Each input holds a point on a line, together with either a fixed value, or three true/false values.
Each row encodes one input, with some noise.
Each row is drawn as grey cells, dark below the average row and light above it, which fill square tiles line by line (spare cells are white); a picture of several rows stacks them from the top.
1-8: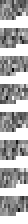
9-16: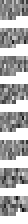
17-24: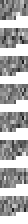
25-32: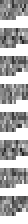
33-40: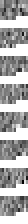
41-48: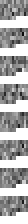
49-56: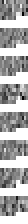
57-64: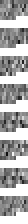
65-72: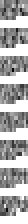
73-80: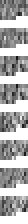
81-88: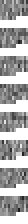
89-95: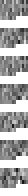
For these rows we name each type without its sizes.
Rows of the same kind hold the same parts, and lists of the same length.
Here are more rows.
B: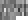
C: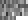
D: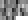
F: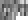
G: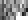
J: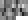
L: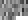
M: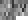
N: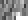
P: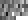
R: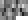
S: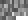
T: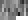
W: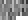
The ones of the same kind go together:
B, C, F, G, L, M, N, P, S, T, W
D, J, R

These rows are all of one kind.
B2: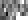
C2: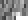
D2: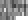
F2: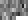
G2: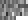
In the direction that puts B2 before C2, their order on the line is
B2, C2, G2, F2, D2.
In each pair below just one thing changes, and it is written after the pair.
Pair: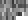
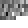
the place on the line
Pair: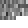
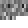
one of the three true/false values
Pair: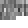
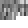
the place on the line
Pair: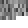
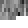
the place on the line
